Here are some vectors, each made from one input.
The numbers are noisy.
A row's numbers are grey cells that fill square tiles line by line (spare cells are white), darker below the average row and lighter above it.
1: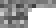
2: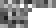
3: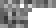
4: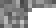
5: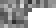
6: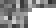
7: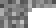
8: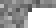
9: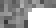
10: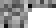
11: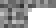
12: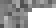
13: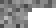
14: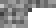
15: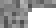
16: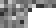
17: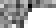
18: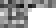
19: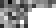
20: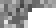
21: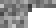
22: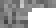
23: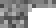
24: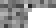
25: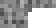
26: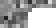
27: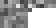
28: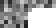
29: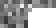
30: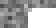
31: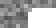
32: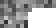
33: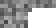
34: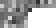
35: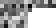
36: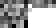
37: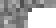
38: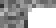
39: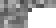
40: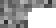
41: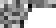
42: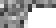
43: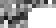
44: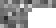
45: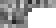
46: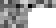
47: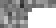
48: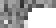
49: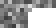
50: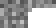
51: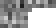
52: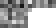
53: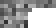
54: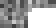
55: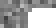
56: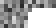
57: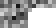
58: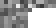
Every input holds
a point on a 10-point circle.
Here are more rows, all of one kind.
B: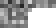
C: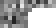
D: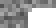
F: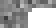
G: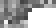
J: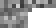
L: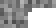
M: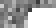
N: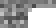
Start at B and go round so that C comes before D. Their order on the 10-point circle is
B, G, J, M, L, C, F, D, N.
